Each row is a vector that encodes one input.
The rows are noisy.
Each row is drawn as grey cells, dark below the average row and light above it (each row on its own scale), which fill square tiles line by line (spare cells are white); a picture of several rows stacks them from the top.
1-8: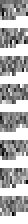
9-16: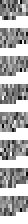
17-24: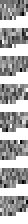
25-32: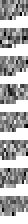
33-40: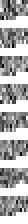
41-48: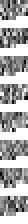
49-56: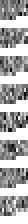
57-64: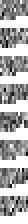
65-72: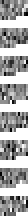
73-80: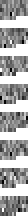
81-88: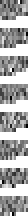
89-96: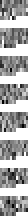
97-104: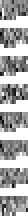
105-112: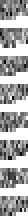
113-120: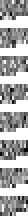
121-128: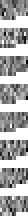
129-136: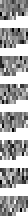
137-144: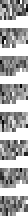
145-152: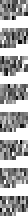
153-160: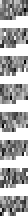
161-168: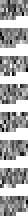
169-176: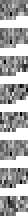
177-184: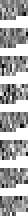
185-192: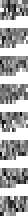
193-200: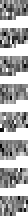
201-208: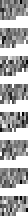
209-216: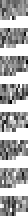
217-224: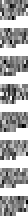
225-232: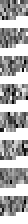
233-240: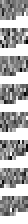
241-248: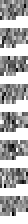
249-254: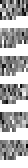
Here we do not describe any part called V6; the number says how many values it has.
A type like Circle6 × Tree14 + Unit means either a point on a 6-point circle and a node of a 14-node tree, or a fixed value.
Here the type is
(Bool × Bool × Bool + Unit) × Line13 + (Line9 + V6) × V6.
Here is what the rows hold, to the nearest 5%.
About 65% of them hold a point on a 13-point line, together with either a fixed value, or three true/false values. The rest hold a value of V6, together with either a point on a 9-point line, or a value of V6.
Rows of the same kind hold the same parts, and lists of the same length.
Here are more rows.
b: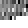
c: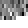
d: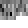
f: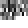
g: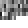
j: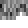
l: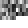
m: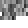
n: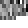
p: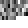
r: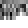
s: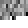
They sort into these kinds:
b, c, n
d, j, m, r, s
f, l, p
g

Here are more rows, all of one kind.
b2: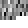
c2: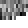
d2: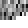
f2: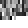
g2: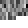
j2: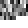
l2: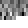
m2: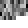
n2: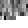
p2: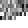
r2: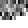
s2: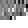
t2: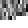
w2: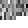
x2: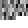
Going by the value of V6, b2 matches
d2, p2, w2 and x2.
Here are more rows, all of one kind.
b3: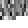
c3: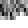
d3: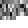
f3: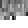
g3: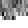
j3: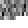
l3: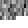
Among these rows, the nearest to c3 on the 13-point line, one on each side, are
d3 and g3.
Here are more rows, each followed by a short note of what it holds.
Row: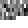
two values of V6
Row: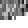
a point on a 9-point line and a value of V6
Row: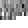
two values of V6
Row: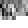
a point on a 13-point line and three true/false values
